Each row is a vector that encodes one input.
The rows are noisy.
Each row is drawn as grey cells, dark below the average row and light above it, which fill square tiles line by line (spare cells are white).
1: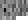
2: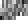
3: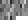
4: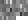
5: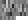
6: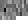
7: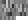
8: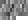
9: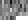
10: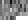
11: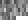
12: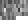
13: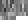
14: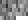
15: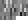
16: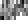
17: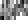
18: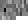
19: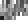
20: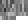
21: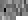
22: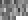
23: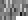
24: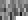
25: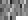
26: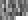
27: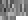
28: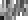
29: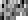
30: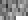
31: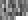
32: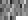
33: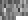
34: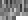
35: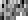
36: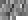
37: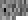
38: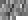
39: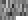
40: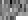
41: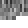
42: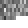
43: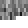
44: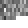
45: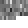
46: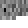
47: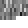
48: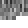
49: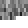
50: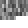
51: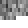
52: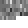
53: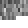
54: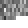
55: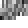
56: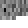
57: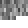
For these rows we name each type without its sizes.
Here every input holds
either a point on a line, or four true/false values.
